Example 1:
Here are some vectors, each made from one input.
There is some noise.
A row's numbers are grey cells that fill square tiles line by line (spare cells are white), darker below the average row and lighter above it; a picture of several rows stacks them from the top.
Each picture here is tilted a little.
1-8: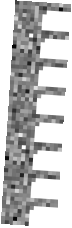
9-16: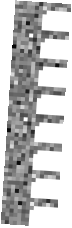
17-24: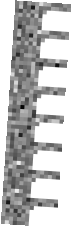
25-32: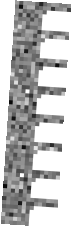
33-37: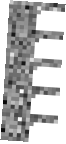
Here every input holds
either a fixed value, or three true/false values.
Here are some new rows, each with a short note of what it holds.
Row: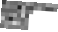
three true/false values
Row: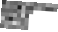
three true/false values
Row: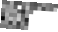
a fixed value
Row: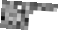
a fixed value
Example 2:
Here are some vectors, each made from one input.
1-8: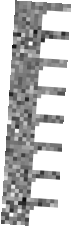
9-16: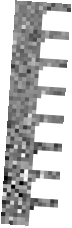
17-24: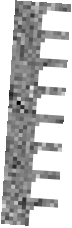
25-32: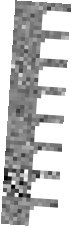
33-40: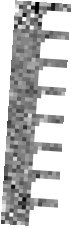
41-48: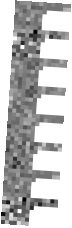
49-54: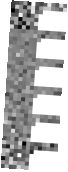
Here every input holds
either a fixed value, or three true/false values.
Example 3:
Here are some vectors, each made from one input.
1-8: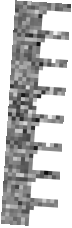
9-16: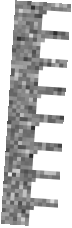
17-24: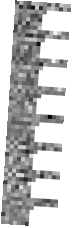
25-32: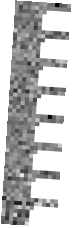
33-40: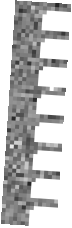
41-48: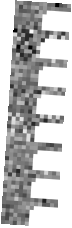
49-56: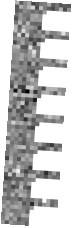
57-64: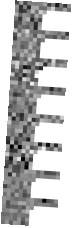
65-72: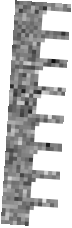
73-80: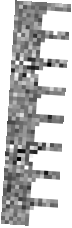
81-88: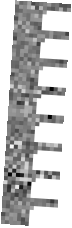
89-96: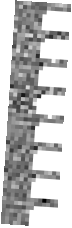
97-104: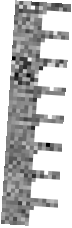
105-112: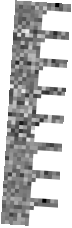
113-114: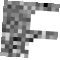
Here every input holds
either a fixed value, or four true/false values.
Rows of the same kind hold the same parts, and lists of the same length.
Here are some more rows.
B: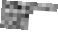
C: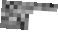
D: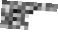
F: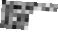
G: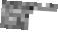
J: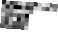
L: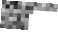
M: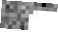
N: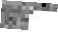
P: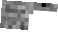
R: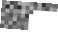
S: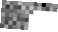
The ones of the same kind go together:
B, C, F, G, J, L, M, N, P, R, S
D

